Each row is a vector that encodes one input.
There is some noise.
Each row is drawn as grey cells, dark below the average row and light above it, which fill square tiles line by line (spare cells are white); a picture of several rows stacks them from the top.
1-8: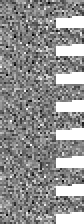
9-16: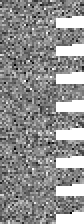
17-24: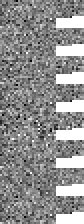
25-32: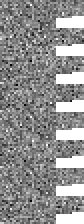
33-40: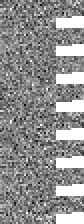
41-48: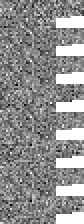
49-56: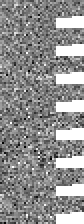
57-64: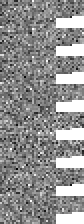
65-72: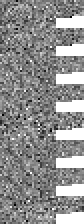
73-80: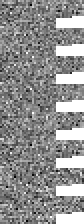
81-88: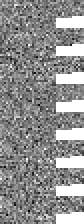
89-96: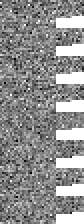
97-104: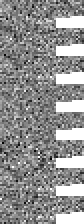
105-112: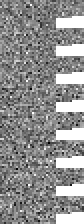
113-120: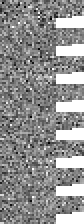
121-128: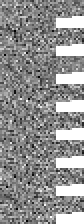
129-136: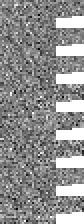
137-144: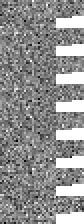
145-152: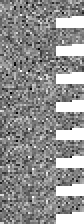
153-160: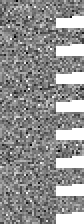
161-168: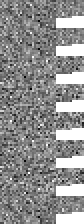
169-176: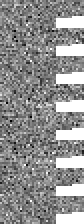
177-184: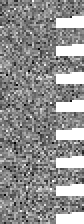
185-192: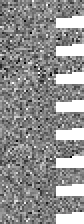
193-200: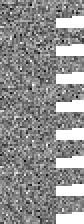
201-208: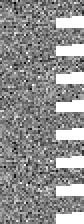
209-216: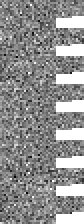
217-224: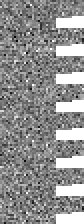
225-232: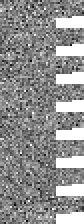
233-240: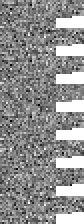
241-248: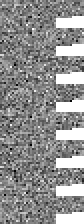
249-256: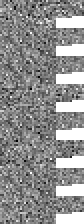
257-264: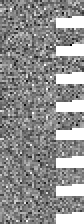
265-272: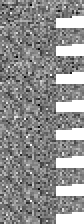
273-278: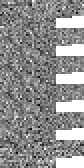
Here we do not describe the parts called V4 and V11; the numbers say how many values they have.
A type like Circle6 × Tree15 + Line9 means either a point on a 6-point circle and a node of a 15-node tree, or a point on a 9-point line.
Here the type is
Line10 + List2(Line6) + V4 × V11.
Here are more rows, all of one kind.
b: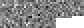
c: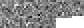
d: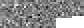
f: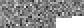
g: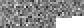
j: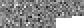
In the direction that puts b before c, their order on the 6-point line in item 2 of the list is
f, b, d, j, g, c.
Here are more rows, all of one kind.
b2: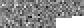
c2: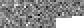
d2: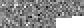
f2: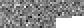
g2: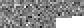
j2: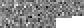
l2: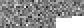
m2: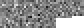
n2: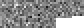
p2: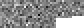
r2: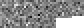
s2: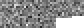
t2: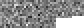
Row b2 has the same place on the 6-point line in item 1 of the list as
d2, j2, m2 and n2.
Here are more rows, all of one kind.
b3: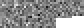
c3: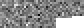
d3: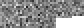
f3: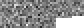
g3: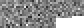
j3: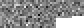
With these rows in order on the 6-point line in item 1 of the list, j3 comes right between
c3 and f3.
